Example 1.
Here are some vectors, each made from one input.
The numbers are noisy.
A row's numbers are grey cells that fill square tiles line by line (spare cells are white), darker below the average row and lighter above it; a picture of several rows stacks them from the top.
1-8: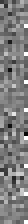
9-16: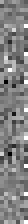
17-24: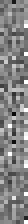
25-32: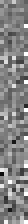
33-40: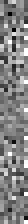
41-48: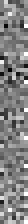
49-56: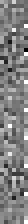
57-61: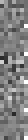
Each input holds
a point on a 4-point line and a true/false value.
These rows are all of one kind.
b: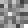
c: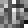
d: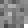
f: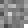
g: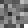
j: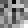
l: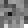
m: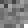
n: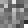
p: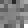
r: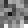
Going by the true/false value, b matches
c, l, n and r.
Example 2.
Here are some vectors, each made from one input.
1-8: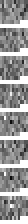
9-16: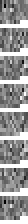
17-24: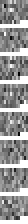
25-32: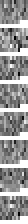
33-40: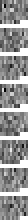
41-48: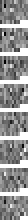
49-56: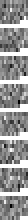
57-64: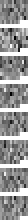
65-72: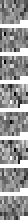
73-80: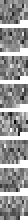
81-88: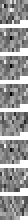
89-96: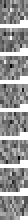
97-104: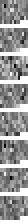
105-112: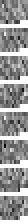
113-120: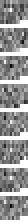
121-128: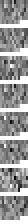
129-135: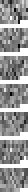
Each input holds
a list of up to two points on a 9-point line.
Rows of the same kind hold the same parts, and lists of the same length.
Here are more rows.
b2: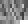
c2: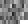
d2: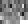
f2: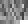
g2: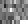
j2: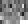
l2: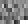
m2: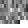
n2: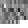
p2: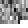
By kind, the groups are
b2, d2, f2, j2, n2
c2, g2, l2, m2
p2

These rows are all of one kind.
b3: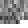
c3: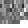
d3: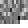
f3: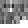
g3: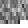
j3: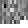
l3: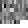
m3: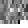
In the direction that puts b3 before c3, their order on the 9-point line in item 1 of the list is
l3, f3, j3, m3, g3, b3, d3, c3.
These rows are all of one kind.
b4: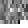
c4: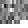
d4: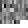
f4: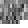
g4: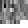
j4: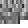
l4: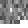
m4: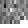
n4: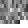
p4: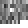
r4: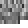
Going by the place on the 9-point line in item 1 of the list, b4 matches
l4 and n4.
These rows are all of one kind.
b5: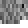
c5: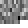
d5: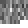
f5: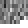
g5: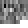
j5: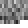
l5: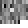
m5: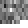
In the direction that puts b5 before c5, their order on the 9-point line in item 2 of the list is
g5, b5, f5, d5, m5, j5, l5, c5.
